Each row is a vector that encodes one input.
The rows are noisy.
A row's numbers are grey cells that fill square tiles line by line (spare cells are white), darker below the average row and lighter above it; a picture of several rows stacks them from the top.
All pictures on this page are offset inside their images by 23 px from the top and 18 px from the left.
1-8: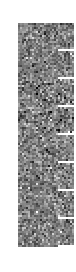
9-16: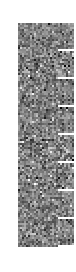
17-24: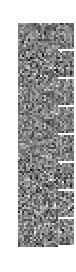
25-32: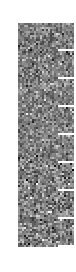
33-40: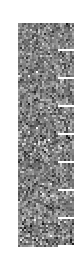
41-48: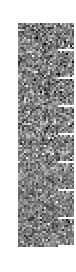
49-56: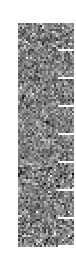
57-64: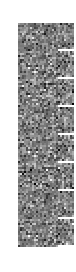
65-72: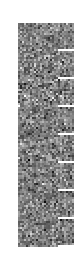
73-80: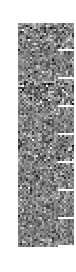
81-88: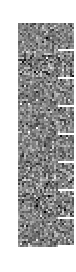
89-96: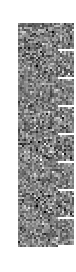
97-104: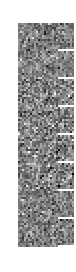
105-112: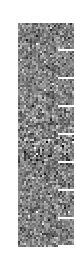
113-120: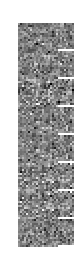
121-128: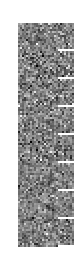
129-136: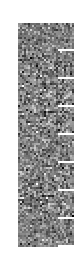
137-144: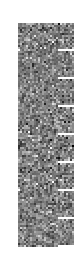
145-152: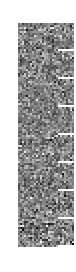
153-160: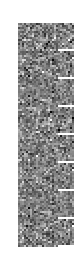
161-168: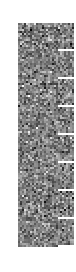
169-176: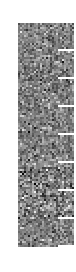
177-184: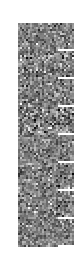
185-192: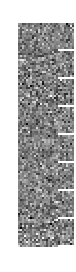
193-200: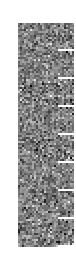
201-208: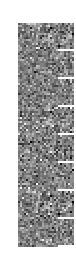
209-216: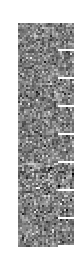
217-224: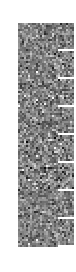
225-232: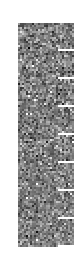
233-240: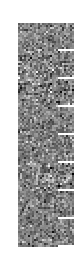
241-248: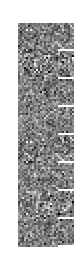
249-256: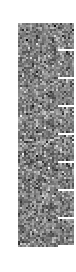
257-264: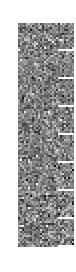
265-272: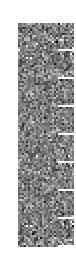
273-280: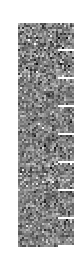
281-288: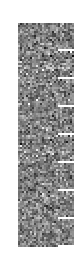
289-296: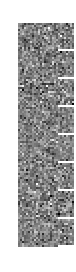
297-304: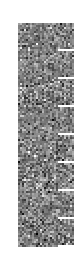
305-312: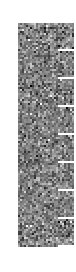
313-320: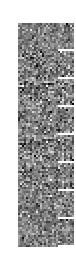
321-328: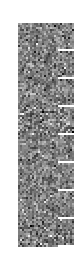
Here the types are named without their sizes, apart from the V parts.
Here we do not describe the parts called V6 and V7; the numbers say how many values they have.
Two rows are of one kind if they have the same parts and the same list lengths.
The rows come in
3 kinds.
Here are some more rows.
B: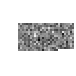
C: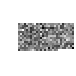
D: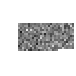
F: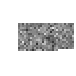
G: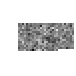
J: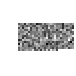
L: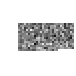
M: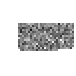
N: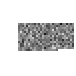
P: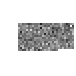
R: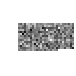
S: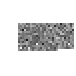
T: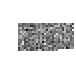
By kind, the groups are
B, D, F, G, L, N, P, S, T
C, M, R
J

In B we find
a value of V6 and a value of V7.
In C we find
a point on a circle and a true/false value.
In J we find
a fixed value.
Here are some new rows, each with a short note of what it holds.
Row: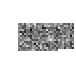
a point on a circle and a true/false value
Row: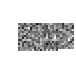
a fixed value
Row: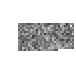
a value of V6 and a value of V7
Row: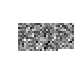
a fixed value
